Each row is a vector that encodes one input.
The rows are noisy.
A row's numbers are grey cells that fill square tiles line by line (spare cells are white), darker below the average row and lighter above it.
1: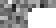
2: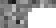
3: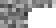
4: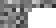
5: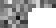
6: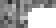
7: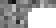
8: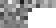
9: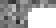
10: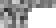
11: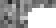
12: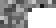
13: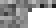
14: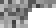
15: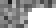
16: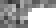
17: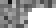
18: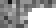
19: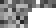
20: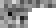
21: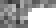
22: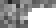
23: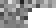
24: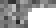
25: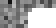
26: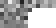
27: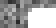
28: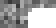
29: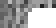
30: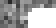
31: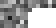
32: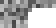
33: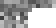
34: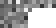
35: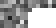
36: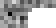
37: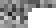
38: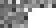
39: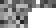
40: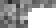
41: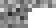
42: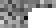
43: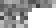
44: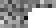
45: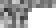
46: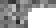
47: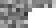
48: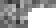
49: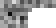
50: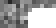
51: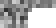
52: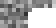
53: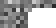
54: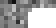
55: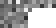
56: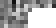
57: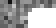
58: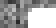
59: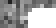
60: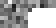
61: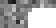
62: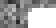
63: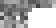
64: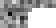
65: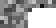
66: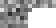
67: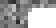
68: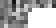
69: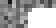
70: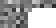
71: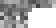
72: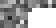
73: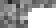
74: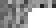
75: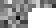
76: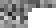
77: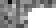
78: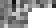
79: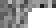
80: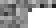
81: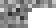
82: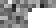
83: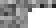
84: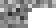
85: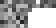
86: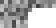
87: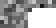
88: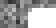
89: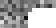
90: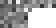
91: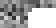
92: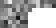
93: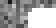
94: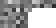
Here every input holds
either a point on an 8-point line, or a node of a 9-node tree, or a node of a 10-node tree.
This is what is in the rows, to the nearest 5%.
About 35% of them hold a point on an 8-point line. About 30% of them hold a node of a 9-node tree. The rest hold a node of a 10-node tree.
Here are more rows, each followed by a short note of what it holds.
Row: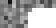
a point on an 8-point line
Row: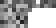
a node of a 10-node tree
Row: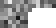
a node of a 10-node tree
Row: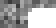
a point on an 8-point line
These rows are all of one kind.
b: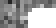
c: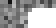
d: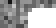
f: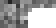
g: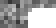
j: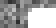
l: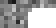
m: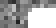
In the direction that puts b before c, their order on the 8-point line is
l, m, j, g, f, b, d, c.
